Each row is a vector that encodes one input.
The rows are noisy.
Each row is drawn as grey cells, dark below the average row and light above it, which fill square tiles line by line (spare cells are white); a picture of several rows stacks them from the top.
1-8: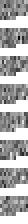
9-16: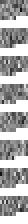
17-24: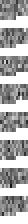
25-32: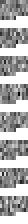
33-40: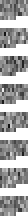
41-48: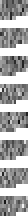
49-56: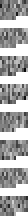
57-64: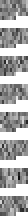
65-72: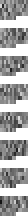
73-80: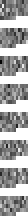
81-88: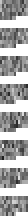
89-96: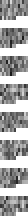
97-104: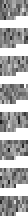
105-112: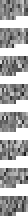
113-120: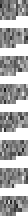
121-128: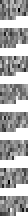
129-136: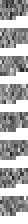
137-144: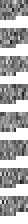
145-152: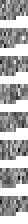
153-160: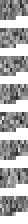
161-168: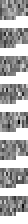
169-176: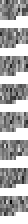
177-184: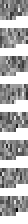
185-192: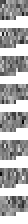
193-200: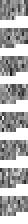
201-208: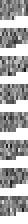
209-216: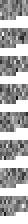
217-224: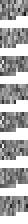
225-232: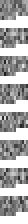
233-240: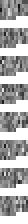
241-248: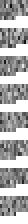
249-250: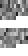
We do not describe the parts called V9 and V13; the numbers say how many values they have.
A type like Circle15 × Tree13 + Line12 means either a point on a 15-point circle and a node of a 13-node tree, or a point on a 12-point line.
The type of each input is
Line7 × V13 + Line11 × V9.
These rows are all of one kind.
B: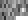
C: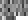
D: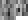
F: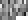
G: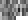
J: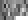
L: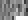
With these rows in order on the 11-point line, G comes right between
C and L.
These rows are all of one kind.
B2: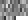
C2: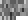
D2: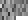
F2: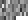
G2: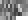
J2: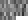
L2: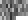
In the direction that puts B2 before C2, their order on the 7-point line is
F2, B2, D2, J2, C2, G2, L2.
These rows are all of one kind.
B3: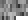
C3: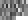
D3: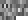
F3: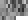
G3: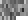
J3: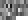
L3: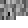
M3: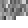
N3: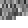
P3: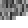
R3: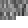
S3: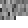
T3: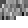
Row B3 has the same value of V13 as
D3, J3 and T3.
